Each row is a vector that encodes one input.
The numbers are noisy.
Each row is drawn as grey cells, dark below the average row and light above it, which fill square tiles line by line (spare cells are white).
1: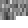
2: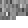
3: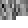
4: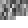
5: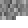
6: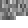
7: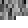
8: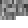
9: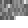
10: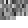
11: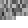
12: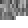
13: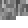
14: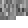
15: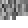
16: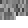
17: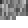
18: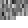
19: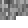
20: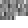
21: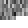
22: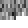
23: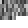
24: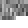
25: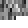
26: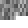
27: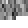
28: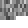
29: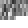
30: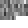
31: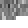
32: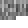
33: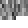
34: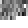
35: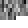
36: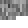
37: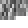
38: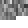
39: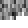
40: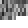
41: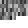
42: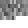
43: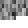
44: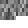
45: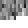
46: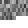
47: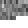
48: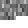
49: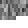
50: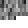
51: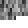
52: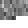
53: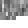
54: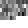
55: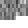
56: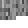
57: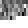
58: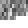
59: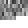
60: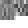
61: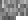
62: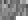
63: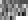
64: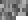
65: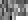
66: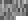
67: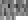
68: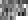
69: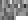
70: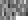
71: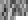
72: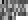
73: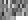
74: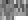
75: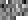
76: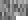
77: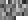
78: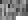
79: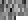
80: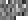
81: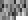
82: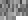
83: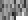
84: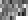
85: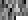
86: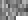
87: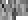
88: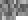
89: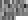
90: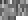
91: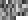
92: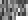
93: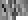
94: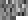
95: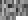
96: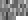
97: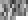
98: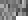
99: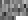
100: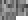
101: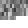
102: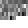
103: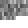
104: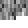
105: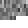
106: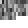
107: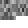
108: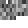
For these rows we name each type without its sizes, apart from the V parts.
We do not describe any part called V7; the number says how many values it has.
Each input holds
either a label and a value of V7, or three true/false values.
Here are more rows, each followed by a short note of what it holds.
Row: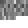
a label and a value of V7
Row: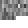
a label and a value of V7
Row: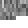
a label and a value of V7
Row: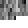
three true/false values
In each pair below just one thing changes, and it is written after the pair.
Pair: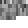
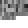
the label
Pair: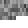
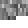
the value of V7
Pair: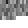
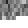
the label
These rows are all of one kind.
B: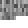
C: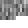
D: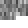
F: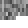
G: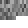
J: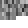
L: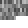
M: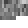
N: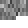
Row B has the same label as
C, F and L.
